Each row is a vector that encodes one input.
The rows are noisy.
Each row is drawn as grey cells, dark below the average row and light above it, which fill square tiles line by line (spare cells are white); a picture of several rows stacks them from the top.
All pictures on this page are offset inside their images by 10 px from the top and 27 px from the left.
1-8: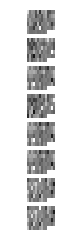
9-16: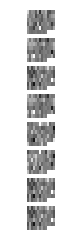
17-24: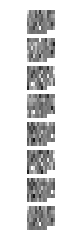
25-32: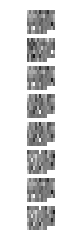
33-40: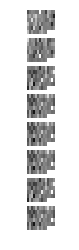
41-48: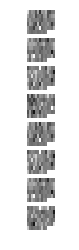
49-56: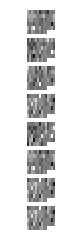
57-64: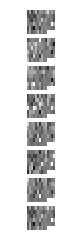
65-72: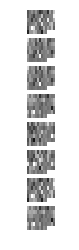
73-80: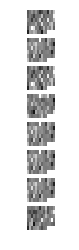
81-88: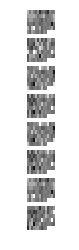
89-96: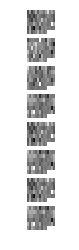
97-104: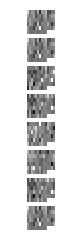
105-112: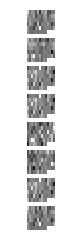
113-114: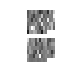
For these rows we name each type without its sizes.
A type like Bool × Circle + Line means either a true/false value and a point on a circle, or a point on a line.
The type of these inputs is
Bool × Bool × Bool.
